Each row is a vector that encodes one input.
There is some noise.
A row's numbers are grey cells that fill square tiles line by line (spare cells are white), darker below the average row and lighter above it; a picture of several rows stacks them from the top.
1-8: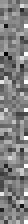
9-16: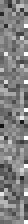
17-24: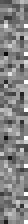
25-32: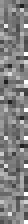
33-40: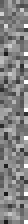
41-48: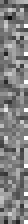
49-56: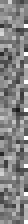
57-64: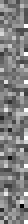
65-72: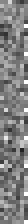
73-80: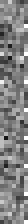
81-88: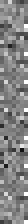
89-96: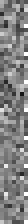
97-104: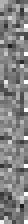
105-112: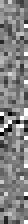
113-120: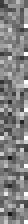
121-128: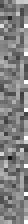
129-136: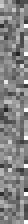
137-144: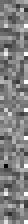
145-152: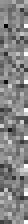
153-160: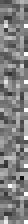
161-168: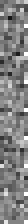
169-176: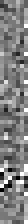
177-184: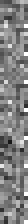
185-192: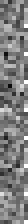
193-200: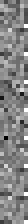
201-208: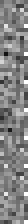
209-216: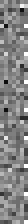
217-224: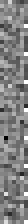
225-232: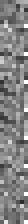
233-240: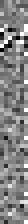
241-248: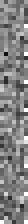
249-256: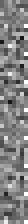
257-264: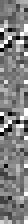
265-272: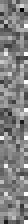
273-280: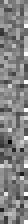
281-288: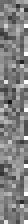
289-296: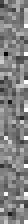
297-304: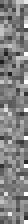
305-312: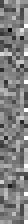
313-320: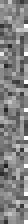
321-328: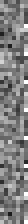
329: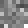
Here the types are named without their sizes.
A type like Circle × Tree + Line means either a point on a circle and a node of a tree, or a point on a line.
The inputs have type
List(Bool × Line × Line).
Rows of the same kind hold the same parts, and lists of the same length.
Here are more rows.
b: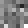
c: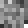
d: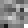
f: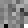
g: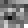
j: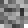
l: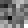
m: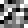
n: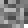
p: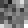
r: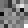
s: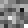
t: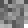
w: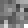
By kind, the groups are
b, c, g, n, w
d, f, j, l, p, r, s, t
m

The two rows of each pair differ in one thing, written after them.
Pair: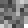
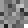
the true/false value in item 1 of the list
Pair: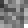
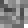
the true/false value in item 2 of the list
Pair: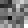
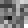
the true/false value in item 2 of the list
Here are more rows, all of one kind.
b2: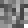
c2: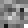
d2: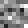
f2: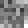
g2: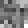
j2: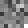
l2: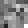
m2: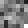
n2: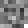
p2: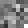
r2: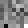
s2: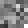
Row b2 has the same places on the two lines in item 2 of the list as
f2, l2, p2 and r2.
